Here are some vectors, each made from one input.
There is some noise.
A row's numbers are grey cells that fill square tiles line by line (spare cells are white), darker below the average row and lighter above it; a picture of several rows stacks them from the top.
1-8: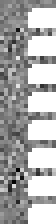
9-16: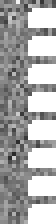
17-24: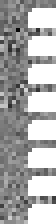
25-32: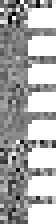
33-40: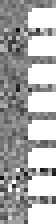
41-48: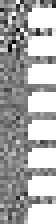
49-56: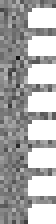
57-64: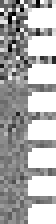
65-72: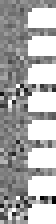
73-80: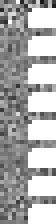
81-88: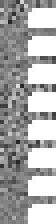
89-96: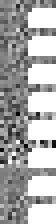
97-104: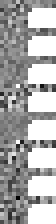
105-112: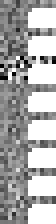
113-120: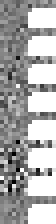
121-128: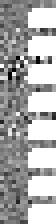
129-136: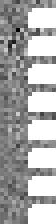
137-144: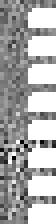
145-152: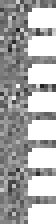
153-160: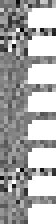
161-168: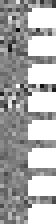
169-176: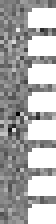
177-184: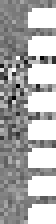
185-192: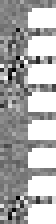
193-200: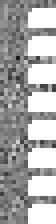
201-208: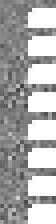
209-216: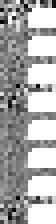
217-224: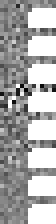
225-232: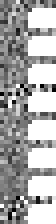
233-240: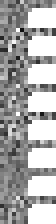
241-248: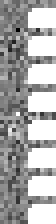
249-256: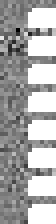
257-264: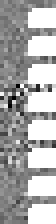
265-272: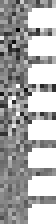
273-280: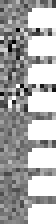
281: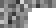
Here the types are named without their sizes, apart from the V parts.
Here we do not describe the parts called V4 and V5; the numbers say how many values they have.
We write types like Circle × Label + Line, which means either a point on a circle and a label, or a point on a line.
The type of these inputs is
Circle × V4 + Tree × V5.
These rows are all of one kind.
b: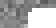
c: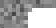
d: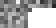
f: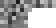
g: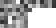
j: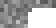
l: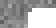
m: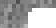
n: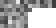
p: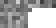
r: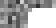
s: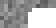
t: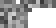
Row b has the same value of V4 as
r, s and t.
